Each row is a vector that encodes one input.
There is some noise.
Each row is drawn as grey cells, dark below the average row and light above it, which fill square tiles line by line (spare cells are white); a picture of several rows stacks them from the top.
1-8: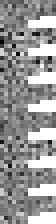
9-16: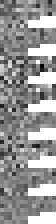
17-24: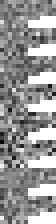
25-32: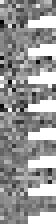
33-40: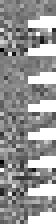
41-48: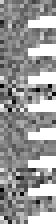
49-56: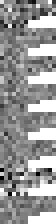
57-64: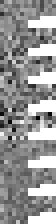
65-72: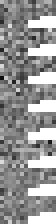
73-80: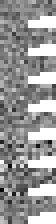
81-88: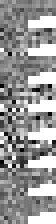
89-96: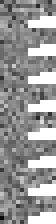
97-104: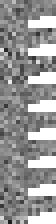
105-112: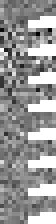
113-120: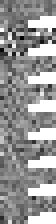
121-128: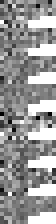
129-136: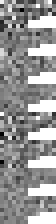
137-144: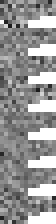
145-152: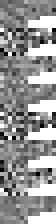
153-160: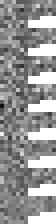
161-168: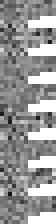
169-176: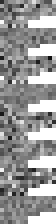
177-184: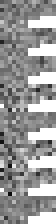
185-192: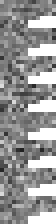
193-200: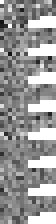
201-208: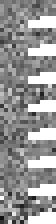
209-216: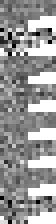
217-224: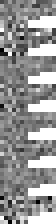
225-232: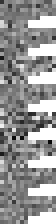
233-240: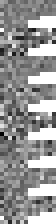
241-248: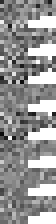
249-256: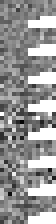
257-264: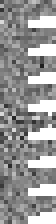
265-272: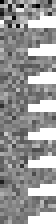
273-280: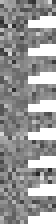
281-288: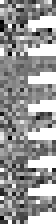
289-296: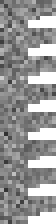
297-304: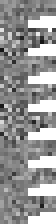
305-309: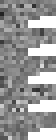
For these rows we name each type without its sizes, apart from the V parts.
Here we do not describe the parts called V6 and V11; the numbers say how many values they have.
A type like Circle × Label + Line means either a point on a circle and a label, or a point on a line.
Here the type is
Circle × Circle + (Line + V11) × V6.
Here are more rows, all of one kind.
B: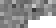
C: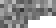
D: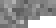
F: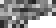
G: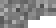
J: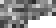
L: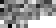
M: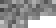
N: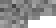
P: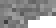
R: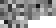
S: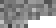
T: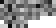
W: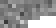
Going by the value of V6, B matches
L, M and N.
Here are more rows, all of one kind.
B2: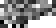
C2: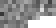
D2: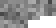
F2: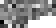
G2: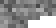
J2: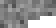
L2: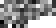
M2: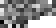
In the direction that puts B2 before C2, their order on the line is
J2, M2, G2, B2, F2, L2, C2, D2.
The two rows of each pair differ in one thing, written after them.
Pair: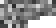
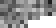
the place on the line
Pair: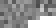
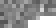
the place on the line
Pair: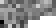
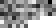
the value of V6
